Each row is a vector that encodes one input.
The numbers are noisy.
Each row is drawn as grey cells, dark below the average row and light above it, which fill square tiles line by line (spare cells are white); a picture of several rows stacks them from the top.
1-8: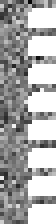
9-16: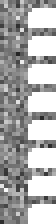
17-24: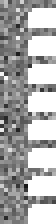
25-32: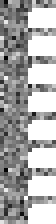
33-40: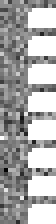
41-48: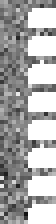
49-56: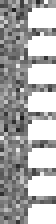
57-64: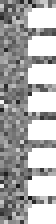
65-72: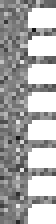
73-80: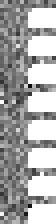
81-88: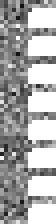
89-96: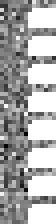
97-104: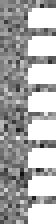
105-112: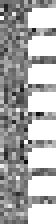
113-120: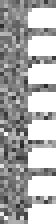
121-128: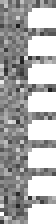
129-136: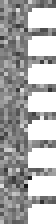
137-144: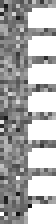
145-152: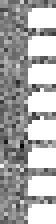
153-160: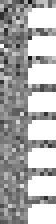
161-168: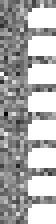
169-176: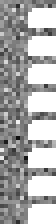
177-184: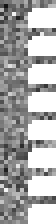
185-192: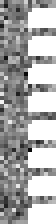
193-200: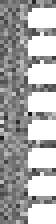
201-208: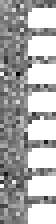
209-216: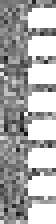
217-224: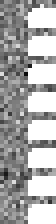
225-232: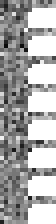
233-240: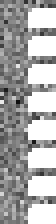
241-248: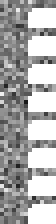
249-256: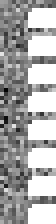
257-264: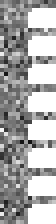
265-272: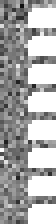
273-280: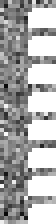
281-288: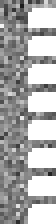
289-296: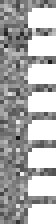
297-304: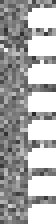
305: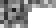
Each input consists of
either one of 7 labels and a point on an 8-point line, or a list of up to three points on a 6-point line.
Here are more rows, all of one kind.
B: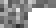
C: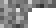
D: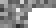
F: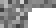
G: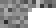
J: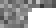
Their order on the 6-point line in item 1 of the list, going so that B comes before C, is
F, D, B, C, J, G.
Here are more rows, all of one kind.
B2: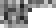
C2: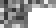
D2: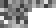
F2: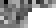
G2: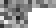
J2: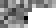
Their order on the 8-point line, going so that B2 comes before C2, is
B2, C2, J2, D2, G2, F2.
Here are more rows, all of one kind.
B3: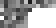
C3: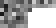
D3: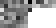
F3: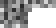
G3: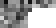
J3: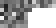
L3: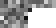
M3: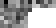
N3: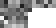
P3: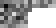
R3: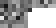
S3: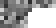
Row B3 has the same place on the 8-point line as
D3, G3, M3 and S3.
